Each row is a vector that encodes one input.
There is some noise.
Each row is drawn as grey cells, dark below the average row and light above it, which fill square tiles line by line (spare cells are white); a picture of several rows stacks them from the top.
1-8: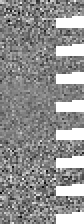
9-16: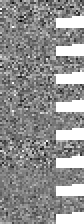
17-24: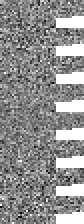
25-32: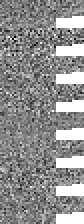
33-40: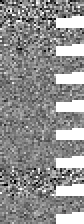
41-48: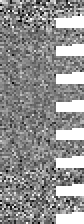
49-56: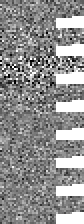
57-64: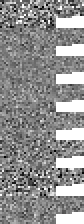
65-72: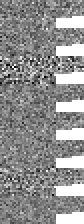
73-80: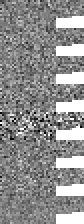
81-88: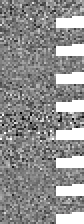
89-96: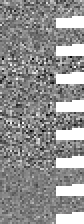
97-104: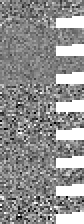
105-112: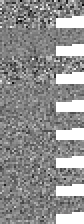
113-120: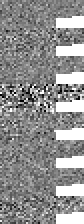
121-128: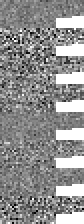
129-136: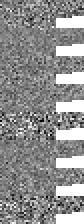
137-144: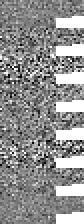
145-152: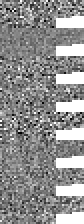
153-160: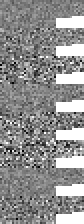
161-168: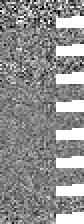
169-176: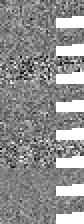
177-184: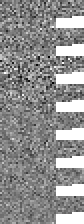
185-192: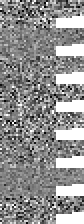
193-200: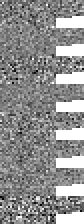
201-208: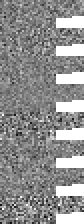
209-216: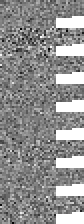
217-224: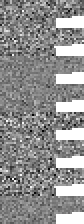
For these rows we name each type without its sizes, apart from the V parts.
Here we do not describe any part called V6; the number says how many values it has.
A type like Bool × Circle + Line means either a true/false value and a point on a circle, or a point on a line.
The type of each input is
Bool × Bool × Bool × Bool + Tree × (Tree + V6).
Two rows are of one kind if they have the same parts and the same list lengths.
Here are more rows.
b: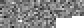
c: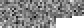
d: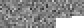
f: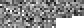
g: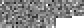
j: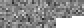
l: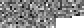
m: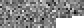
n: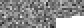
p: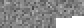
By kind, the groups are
b, d, f, j
c, g, m, n
l, p

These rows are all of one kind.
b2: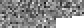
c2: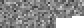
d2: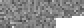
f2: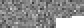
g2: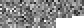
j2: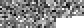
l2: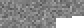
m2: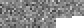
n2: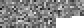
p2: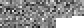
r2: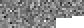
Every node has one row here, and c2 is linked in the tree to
d2, f2 and p2.
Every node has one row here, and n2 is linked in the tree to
l2.
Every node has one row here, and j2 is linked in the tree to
g2, l2, p2 and r2.
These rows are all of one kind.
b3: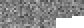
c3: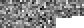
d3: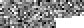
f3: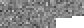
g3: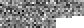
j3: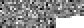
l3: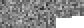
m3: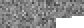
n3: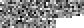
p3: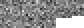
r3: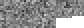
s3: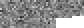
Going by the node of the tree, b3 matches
j3 and p3.
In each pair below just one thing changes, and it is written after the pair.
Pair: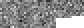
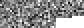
the node of the tree
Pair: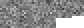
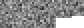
the node of the tree
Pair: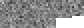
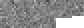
the value of V6
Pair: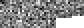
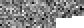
the value of V6
